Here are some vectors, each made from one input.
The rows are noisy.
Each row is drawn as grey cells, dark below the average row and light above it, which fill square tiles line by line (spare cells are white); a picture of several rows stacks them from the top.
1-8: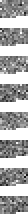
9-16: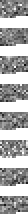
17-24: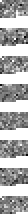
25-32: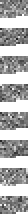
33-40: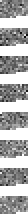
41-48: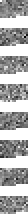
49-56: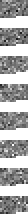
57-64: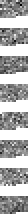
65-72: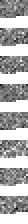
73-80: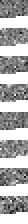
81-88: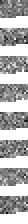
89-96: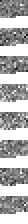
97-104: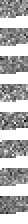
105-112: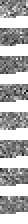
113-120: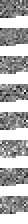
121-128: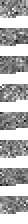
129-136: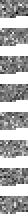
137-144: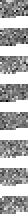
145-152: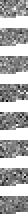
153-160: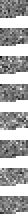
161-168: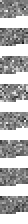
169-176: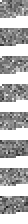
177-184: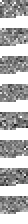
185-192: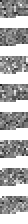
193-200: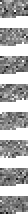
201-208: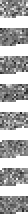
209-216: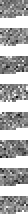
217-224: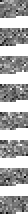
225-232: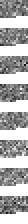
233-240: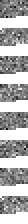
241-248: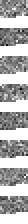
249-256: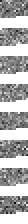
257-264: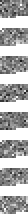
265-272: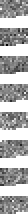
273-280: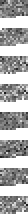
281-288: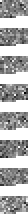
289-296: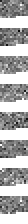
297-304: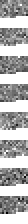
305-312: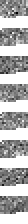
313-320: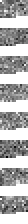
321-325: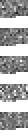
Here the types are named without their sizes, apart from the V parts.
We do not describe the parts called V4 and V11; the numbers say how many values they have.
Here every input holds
a point on a line, together with either a true/false value and a value of V11, or a value of V4.
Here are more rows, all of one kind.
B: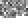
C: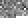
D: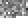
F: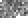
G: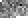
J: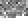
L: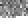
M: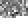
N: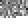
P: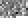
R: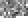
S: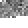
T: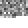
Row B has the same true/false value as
C and J.
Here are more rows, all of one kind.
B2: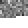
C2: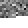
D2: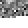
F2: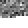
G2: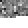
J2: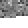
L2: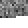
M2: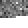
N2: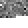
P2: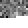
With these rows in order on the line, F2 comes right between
B2 and D2.
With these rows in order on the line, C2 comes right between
L2 and P2.
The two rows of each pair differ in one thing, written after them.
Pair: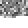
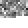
the true/false value
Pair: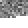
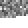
the place on the line
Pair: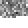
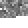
the place on the line
